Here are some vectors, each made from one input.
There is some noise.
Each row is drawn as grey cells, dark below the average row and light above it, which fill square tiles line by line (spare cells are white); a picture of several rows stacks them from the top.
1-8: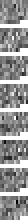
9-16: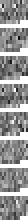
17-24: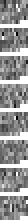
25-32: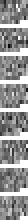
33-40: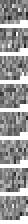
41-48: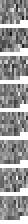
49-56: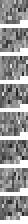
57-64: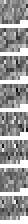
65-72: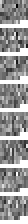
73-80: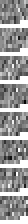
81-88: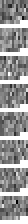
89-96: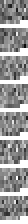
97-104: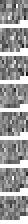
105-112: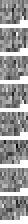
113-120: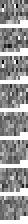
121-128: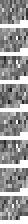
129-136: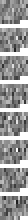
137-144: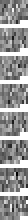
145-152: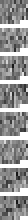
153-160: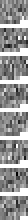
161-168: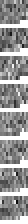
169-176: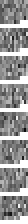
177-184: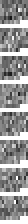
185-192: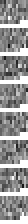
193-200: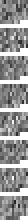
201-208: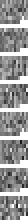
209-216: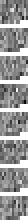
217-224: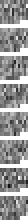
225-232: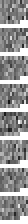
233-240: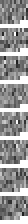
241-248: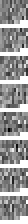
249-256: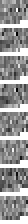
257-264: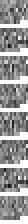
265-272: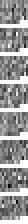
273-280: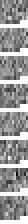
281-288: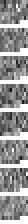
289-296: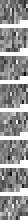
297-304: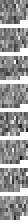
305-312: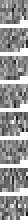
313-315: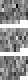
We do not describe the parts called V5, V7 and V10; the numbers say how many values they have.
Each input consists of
a value of V7, together with either three true/false values, a value of V5 and a value of V10, or a list of up to two points on an 8-point circle.
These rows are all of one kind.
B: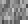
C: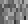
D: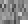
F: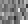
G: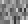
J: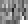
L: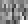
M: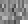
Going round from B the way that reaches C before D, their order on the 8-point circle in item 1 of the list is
B, G, C, L, D, F, J, M.
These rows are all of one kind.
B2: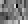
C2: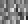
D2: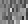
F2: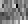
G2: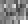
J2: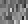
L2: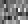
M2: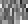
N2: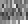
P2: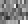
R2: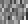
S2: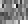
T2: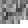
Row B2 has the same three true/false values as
D2 and J2.
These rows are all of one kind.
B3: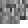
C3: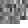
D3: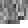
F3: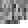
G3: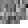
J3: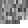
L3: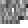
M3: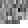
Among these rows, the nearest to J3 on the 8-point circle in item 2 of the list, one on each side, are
C3 and F3.
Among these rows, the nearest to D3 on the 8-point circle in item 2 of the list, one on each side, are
L3 and M3.
